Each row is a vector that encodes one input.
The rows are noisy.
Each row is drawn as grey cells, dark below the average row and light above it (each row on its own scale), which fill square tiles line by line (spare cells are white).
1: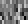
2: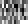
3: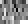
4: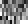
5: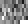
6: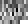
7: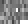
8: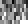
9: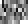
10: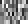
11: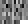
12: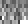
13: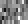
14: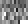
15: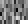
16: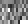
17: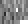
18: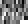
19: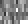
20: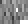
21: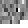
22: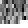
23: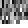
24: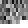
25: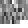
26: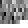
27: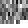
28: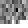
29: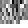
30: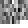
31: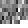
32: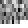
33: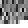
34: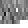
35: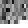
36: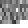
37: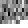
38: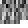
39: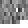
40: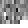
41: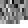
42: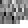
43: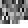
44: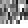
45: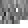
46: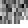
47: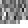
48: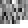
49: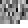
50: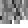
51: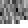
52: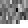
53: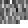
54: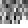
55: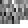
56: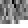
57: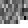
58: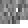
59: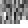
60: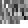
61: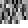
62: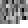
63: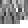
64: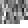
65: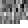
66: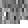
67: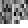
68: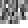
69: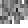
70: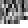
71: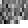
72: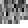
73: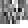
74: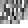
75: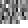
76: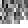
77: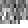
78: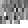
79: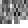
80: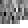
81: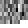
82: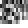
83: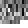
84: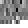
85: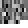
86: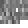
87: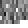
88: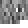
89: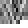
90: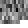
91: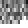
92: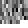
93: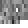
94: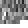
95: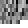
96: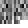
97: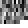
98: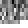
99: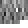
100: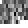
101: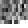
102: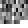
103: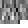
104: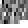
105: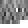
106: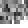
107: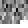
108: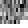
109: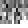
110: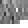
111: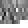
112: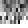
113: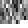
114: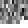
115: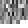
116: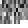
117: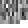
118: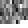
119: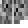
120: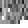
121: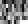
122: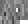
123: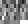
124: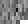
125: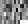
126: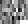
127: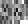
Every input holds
either a point on a 6-point line, or a point on a 9-point line and a true/false value.
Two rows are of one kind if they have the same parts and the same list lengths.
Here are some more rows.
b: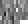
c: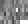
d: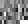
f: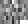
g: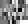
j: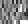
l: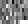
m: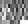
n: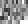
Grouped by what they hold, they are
b, c, f, g
d, j, l, m, n

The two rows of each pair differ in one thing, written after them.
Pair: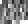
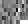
the true/false value
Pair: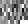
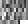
the true/false value
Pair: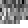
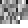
the place on the 9-point line
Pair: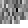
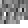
the place on the 9-point line
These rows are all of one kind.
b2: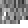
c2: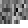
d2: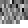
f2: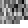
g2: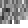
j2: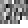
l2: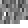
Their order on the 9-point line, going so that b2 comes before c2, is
l2, f2, b2, c2, g2, d2, j2.
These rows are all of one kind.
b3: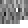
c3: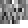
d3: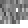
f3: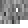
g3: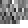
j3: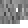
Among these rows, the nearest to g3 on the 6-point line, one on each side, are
b3 and c3.
